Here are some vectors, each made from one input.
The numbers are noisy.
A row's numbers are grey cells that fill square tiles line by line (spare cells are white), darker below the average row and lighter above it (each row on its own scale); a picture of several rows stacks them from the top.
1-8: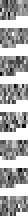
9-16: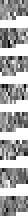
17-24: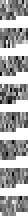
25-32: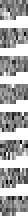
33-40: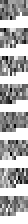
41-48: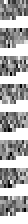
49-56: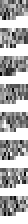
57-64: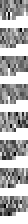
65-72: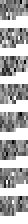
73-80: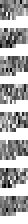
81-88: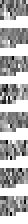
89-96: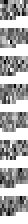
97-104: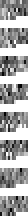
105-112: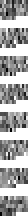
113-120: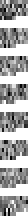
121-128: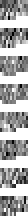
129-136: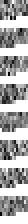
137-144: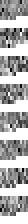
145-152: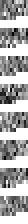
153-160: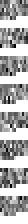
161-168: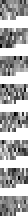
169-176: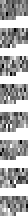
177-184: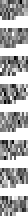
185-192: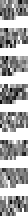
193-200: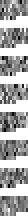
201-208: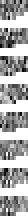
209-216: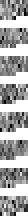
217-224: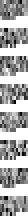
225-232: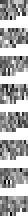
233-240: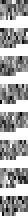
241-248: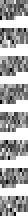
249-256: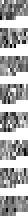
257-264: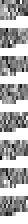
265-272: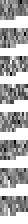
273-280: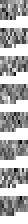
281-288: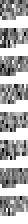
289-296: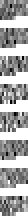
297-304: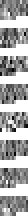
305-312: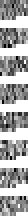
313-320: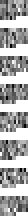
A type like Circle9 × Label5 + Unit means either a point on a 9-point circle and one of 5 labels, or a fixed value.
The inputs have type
(Line7 + Tree10) × Tree10.
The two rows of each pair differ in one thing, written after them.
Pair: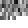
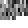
the place on the 7-point line
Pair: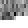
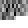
the node of the tree
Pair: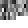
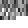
the node of the tree
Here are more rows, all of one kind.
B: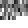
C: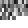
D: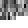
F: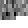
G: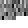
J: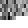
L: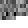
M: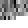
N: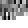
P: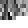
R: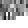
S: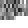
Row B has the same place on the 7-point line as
C and D.
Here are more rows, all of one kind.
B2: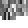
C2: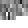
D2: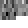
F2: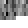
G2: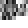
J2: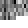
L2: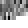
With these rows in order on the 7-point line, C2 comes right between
B2 and J2.
